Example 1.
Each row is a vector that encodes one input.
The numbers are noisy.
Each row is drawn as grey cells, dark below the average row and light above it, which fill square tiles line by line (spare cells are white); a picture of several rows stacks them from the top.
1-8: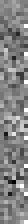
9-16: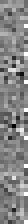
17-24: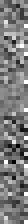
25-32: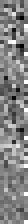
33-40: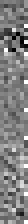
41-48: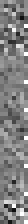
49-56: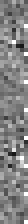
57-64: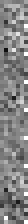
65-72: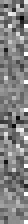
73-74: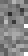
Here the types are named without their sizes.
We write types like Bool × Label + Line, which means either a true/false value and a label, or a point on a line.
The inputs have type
Bool × Line.
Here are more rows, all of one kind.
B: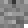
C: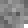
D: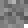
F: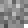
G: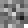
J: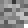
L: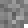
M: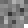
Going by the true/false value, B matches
J and L.
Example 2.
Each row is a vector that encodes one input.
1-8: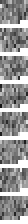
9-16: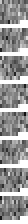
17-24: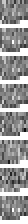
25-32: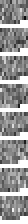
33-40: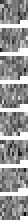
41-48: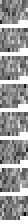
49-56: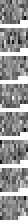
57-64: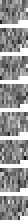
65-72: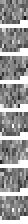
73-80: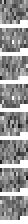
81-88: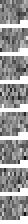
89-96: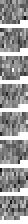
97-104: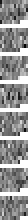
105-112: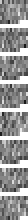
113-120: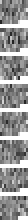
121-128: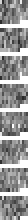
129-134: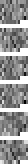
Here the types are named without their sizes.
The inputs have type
Bool × Bool × Bool + Tree + Unit.
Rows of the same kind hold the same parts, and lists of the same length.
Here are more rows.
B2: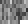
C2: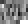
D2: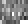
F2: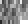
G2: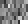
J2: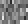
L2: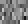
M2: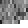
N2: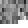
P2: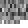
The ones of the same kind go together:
B2, C2, G2, M2
D2, F2, J2, L2, N2
P2

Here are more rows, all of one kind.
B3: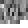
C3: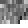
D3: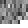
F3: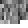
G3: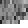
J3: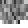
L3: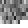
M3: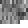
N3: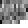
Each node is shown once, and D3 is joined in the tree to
G3.
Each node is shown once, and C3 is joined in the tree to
F3 and M3.
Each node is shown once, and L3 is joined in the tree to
J3 and M3.
